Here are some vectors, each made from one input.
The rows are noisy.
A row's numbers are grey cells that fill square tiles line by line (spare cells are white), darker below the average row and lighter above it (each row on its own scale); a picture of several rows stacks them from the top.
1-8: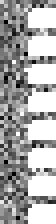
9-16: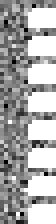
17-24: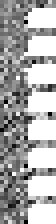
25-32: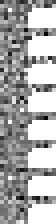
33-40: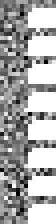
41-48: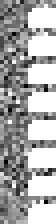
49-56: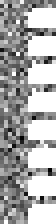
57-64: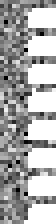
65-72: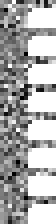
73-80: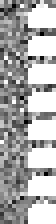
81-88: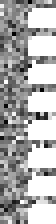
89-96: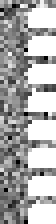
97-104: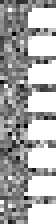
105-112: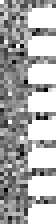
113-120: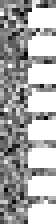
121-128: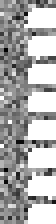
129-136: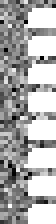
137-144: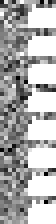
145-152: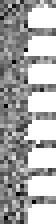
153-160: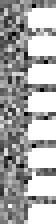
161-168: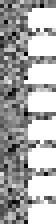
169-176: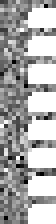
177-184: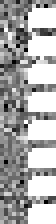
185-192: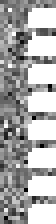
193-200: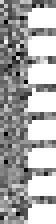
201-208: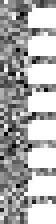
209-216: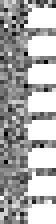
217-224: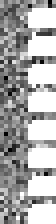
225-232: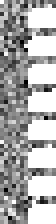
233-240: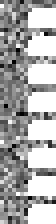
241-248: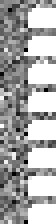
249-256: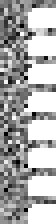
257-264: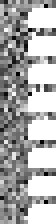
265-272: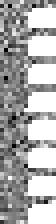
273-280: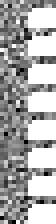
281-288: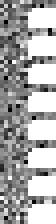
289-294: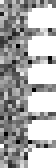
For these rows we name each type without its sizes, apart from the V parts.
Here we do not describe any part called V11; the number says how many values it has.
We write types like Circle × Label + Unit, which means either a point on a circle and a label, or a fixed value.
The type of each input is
Label × (Label + Line) + Tree + V11.
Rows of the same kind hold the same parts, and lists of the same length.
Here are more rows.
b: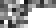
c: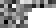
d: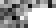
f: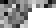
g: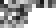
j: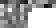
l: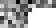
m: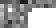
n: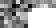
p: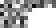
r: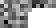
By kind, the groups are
b, g, l
c, p, r
d, n
f, j, m

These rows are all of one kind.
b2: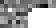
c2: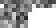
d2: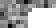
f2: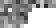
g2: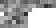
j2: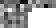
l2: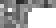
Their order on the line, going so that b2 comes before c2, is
b2, j2, g2, l2, c2, f2, d2.
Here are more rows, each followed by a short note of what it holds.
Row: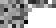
two labels
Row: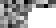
a label and a point on a line
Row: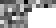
a label and a point on a line
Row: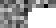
a label and a point on a line
